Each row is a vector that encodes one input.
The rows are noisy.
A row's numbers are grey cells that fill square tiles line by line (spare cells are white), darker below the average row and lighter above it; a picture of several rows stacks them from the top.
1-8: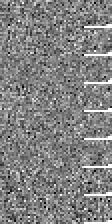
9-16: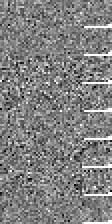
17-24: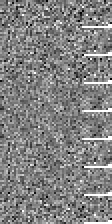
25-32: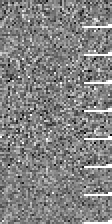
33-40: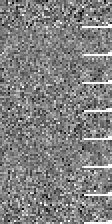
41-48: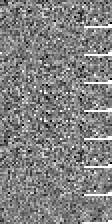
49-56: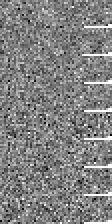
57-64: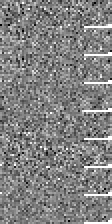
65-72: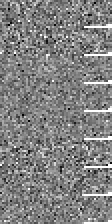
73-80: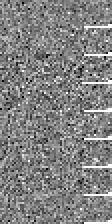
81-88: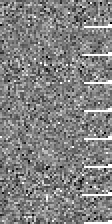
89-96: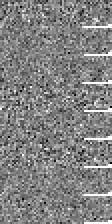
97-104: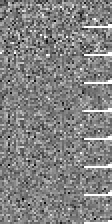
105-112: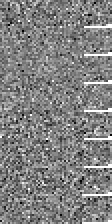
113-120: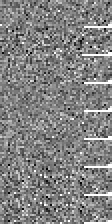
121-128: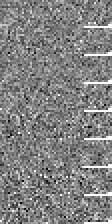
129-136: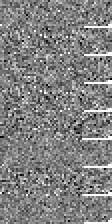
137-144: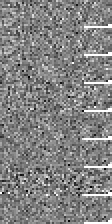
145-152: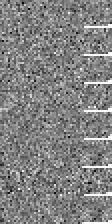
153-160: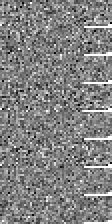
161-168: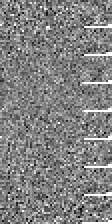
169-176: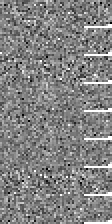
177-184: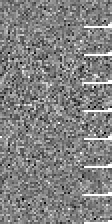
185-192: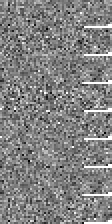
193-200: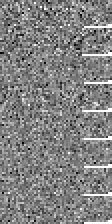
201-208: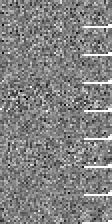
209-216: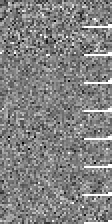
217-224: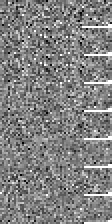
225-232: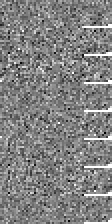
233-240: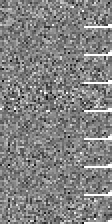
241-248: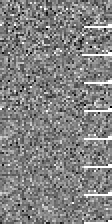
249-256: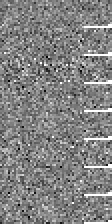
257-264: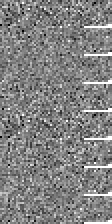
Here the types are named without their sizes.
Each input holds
a point on a line, together with either a fixed value, or a node of a tree.
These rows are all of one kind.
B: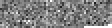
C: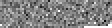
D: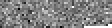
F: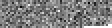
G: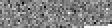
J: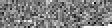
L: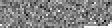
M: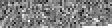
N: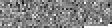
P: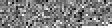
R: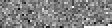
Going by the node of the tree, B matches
C, F and L.
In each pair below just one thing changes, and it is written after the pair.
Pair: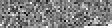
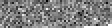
the place on the line
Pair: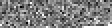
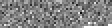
the place on the line
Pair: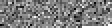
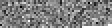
the node of the tree
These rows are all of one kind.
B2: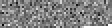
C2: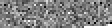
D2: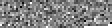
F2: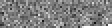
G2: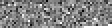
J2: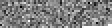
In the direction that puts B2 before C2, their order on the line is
B2, F2, C2, J2, G2, D2.
